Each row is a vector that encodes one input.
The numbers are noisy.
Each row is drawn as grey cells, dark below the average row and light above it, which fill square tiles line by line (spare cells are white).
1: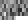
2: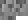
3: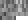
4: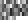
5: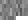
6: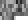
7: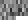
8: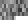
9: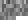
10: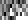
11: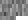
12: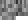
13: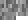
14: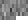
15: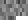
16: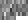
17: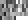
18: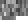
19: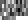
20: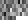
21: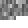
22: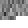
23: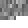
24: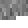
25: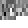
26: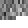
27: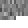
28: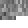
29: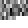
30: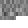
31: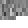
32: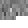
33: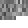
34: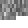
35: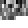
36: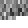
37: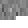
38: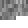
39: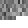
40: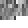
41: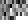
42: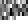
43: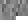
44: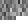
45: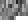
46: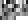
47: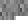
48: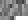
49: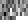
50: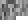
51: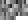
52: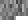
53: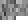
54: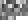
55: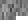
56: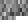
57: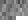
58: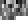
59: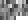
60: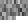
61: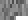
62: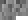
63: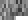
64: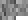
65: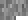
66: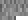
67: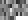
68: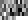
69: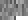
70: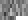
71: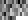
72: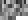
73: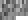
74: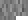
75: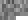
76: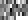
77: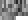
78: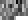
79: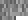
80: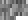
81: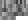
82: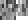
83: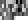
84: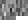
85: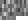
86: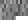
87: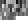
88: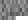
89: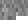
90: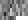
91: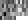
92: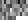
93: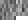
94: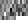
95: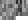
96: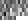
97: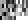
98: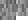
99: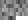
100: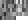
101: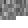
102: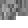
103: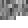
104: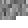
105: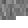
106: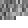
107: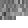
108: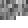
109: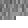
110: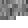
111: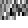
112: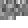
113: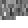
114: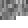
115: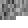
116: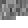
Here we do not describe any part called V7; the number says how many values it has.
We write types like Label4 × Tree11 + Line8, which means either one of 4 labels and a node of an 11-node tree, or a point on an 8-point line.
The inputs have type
Line5 × (Line5 + V7).
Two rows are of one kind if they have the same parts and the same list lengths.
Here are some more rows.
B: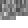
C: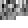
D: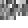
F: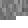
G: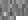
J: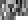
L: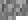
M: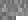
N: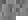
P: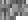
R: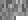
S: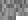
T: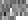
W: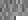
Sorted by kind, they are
B, D, F, G, J, M, N, R, S, W
C, L, P, T

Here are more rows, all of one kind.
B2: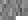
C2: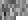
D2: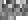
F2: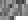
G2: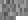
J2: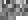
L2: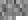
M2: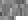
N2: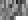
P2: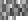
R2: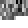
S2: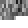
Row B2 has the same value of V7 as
D2, G2, J2 and R2.
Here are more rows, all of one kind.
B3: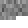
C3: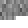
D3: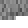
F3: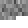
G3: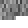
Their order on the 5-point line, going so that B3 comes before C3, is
F3, B3, C3, D3, G3.
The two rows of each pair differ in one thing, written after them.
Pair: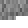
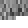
the value of V7
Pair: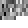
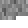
the place on the 5-point line
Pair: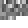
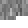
the value of V7
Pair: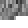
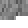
the place on the 5-point line
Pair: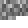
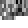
the value of V7
